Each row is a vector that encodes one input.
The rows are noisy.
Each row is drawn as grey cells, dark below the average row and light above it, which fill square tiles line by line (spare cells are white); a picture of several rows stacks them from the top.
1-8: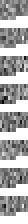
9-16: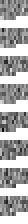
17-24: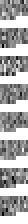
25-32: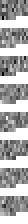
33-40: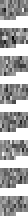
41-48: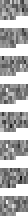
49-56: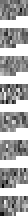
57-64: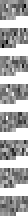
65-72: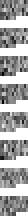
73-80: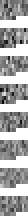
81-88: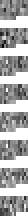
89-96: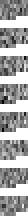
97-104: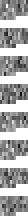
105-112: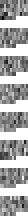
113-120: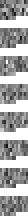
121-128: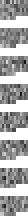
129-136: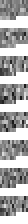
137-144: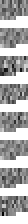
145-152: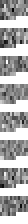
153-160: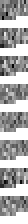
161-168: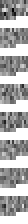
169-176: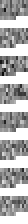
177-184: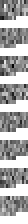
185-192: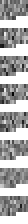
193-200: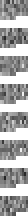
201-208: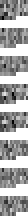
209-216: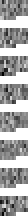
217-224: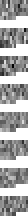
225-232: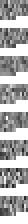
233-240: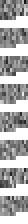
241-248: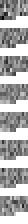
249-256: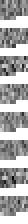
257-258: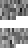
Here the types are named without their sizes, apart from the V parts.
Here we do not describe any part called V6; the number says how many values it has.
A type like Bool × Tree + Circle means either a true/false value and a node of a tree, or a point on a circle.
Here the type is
Bool × V6 + List(Line).
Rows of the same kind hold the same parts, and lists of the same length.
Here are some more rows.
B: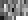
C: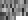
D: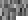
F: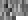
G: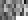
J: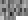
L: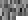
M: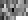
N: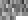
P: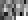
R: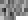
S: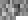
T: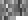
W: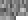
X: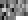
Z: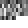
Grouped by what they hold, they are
B, C, G, M, P, X
D, F, L
J, R, W
N, S, T
Z

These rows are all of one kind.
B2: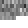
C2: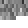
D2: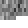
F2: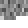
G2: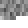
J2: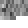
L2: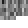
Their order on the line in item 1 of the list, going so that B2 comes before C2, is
B2, C2, J2, G2, F2, L2, D2.
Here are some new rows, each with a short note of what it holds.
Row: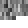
a list of one item
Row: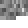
a list of two items
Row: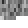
a list of two items
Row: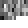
a true/false value and a value of V6
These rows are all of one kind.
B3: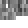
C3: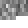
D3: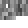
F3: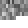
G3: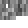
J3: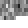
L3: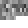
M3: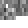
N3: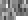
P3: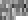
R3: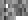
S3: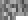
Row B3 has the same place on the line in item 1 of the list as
D3, G3, N3 and R3.
